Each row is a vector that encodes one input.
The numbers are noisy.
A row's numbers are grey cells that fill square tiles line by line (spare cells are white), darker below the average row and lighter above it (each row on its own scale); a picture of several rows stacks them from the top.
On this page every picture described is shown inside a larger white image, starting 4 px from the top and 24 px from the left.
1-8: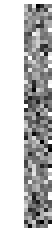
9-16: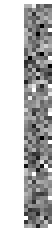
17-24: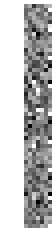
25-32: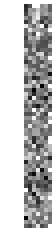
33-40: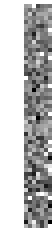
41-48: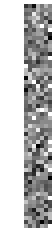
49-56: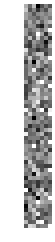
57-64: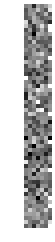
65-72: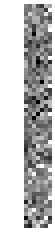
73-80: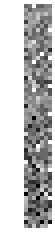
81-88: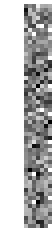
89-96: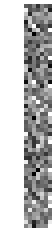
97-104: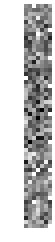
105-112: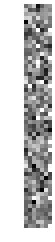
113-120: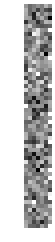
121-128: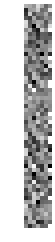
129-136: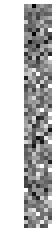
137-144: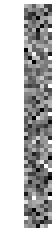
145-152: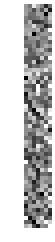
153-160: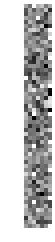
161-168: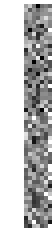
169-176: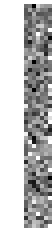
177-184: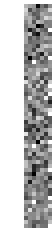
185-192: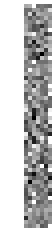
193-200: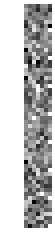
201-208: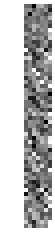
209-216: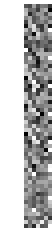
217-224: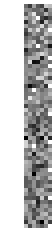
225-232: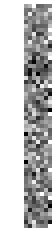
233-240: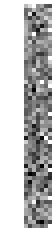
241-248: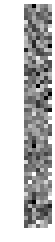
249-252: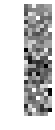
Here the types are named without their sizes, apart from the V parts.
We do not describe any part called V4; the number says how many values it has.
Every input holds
a list of items, each a true/false value and a value of V4.
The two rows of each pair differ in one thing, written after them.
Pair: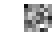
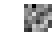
the value of V4 in item 1 of the list
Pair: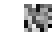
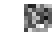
the value of V4 in item 1 of the list
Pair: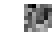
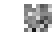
the value of V4 in item 1 of the list
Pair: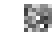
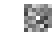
the true/false value in item 2 of the list
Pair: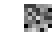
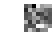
the true/false value in item 1 of the list
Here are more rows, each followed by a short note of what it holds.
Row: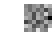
the empty list
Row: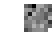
a list of two items
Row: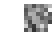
a list of one item
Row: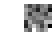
a list of two items
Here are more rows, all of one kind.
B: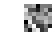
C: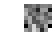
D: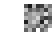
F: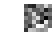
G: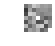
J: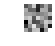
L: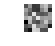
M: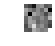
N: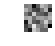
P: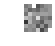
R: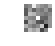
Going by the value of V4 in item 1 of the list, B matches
L, M and N.
